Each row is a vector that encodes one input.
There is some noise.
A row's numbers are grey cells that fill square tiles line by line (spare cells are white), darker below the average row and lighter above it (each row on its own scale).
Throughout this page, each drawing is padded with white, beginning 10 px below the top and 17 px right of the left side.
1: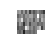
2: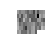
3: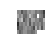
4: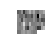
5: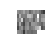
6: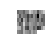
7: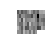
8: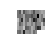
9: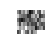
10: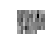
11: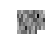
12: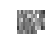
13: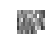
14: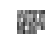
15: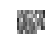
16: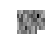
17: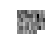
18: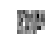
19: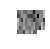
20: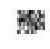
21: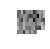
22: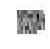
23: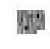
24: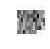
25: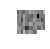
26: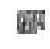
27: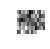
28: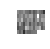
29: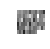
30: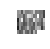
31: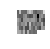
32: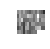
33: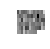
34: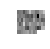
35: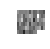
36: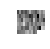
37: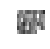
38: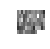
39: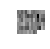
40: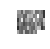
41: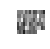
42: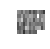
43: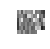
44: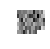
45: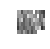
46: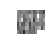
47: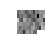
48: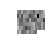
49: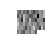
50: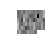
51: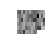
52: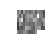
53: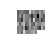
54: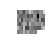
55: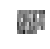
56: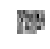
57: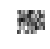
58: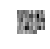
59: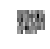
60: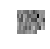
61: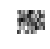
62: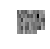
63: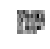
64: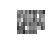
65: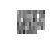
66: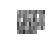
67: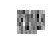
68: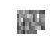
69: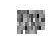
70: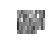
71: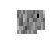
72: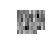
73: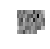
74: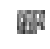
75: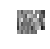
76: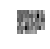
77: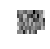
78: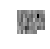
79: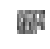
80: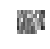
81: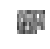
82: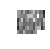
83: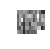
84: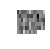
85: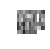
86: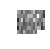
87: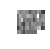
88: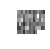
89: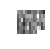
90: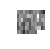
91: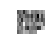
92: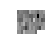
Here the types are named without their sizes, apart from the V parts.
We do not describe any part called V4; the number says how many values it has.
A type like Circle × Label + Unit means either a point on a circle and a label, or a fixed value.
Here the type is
List(Bool × V4).
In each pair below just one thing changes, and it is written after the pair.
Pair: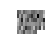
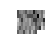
the value of V4 in item 1 of the list
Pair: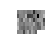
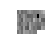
the true/false value in item 1 of the list
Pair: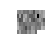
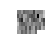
the value of V4 in item 2 of the list
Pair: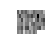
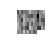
the value of V4 in item 2 of the list
